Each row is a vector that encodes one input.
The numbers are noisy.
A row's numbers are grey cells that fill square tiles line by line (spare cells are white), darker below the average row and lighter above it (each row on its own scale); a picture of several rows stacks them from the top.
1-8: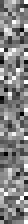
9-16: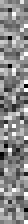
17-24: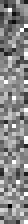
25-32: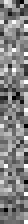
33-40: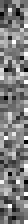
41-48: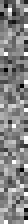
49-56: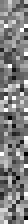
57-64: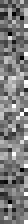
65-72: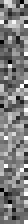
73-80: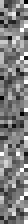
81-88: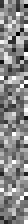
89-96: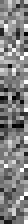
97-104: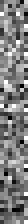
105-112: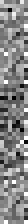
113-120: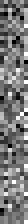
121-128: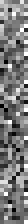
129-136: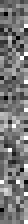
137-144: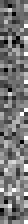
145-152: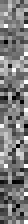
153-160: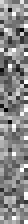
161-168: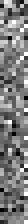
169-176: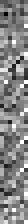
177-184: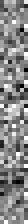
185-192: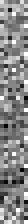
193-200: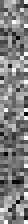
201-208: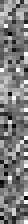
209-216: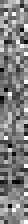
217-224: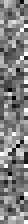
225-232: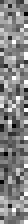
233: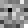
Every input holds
a true/false value, together with either a point on a 9-point line, or a point on a 12-point line.
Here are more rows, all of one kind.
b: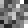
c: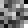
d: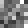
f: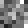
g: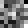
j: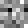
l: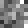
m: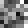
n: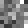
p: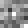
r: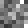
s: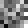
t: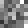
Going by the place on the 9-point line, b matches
f, l, n and r.
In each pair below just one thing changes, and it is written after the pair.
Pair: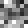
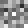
the place on the 12-point line
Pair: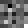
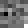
the place on the 12-point line
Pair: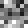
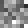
the place on the 12-point line
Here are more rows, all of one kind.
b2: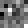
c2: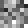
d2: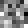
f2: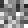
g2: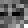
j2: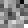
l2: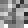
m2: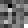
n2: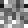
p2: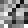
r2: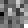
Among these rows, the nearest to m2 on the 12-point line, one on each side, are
d2 and j2.
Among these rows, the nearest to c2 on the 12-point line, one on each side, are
n2 and r2.
